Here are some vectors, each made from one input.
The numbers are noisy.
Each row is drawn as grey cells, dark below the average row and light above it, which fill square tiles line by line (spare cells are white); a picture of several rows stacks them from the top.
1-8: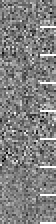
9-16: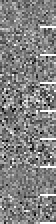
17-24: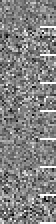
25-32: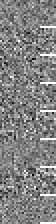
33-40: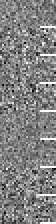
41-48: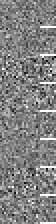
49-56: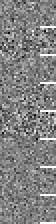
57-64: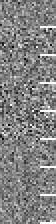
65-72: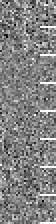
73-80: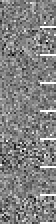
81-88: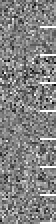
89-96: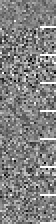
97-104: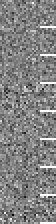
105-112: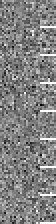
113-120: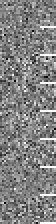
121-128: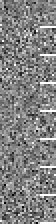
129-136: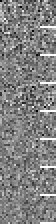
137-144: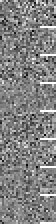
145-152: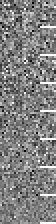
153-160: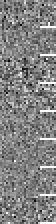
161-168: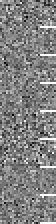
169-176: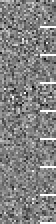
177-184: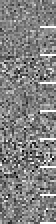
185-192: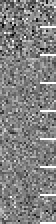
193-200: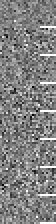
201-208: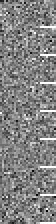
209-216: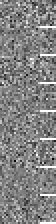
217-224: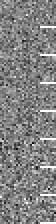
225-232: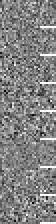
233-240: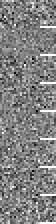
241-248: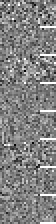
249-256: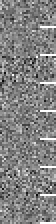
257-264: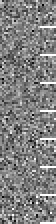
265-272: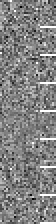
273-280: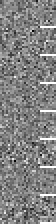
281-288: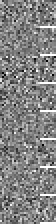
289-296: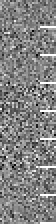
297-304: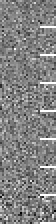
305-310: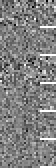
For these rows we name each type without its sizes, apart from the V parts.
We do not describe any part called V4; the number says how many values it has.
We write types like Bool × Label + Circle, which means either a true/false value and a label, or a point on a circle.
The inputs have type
List(Circle) + Tree × V4.
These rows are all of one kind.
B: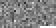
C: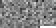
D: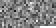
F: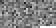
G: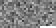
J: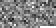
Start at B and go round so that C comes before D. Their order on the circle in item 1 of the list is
B, G, F, J, C, D.
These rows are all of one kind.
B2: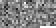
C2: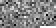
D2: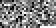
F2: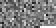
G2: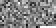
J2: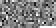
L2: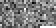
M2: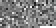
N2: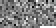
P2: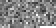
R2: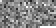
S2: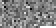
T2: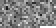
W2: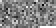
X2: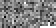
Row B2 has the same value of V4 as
R2, S2, W2 and X2.
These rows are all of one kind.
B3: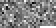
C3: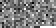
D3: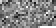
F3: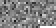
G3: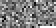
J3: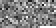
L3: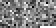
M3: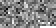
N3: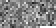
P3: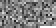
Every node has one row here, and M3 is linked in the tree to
N3.
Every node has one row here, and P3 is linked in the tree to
G3.
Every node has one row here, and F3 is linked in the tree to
B3 and N3.
